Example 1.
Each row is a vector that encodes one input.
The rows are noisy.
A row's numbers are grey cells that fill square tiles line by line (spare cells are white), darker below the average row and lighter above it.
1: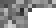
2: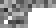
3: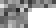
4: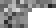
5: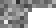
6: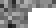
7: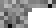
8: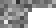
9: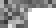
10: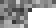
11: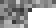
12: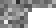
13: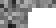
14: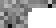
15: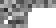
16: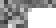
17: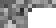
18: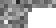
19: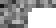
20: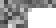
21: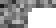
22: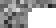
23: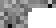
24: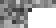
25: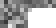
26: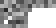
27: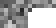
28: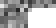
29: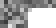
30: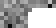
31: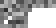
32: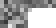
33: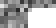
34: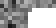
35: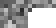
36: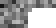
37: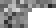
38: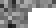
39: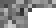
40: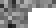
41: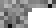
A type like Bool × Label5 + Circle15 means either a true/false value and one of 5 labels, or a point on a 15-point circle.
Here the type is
Bool × Label5.
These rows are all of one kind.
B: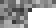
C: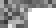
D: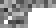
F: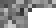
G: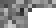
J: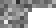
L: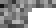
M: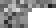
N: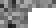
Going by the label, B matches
F and G.
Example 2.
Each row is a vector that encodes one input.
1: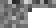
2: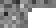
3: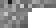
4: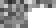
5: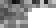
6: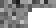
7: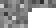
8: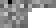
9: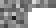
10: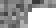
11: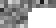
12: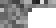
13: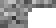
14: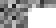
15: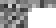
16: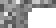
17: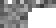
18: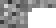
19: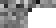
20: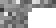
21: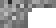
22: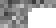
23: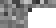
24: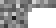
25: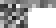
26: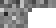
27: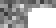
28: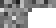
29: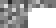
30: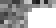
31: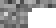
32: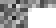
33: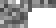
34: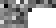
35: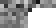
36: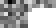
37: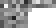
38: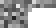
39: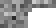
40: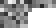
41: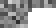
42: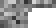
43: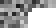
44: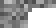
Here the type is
List2(Line6).
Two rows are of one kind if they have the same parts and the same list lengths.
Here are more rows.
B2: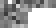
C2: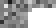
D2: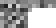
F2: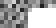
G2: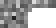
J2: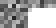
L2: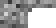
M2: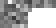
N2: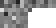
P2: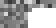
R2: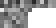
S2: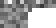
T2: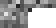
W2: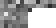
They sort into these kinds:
B2, M2, N2, R2, S2
C2, G2, L2, P2, T2, W2
D2, F2, J2

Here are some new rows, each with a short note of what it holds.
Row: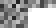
the empty list
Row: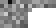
a list of one item
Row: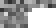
a list of one item
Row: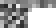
the empty list
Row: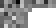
a list of two items
